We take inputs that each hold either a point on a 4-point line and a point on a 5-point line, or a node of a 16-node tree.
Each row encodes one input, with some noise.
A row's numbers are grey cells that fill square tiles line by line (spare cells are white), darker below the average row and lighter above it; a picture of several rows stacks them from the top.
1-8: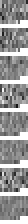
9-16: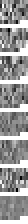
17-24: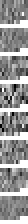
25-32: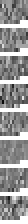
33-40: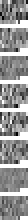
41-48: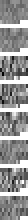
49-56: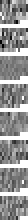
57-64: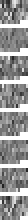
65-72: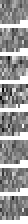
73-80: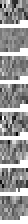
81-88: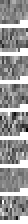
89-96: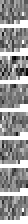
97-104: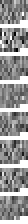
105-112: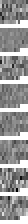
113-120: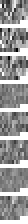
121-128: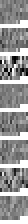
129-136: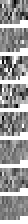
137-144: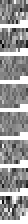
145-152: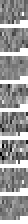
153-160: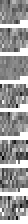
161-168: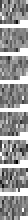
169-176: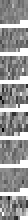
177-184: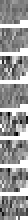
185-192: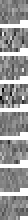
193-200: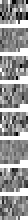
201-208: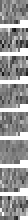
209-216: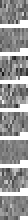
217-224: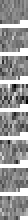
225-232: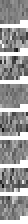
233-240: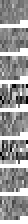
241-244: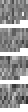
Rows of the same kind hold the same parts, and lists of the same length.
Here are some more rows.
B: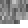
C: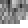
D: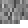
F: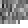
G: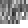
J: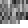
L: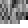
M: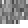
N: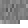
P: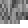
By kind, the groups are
B, C, D, F, J, L, N, P
G, M

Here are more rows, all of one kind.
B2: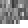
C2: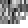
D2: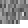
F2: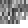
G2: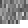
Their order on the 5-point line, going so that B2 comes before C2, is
F2, D2, G2, B2, C2.
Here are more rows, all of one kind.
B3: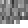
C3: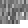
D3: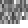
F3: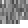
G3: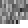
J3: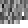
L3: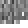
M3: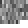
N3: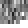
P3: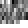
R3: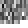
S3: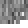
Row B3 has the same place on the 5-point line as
N3 and S3.
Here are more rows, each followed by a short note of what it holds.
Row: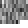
a point on a 4-point line and a point on a 5-point line
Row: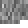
a node of a 16-node tree
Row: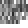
a point on a 4-point line and a point on a 5-point line
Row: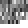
a point on a 4-point line and a point on a 5-point line
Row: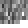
a point on a 4-point line and a point on a 5-point line
